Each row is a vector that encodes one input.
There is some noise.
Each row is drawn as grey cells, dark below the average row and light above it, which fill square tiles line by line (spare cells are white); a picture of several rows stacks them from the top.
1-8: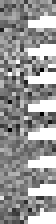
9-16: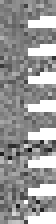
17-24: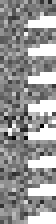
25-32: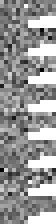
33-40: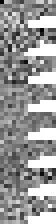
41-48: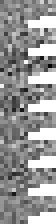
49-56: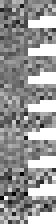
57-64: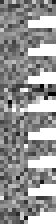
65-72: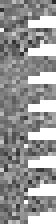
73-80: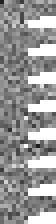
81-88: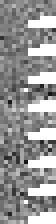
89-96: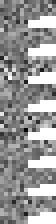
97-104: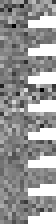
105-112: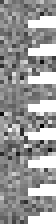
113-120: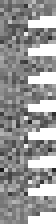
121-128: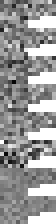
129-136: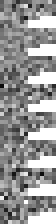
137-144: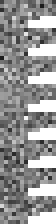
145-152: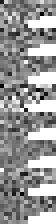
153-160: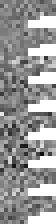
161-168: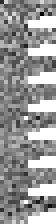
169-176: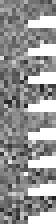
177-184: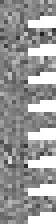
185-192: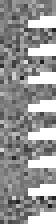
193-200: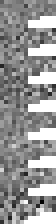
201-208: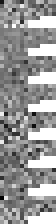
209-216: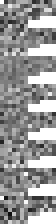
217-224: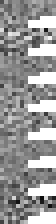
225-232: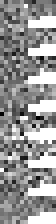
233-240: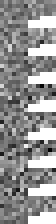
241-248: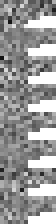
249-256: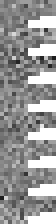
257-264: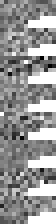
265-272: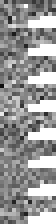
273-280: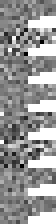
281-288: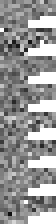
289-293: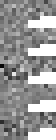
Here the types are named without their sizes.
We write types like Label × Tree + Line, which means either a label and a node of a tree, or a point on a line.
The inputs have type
Bool × Bool × Bool + Line.
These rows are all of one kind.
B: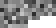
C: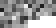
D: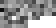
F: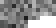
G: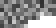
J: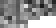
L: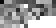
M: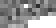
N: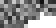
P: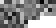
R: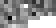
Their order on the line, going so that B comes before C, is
M, R, L, J, B, D, P, N, G, C, F.
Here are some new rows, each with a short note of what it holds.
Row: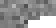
three true/false values
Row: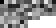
a point on a line
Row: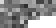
three true/false values
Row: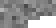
three true/false values
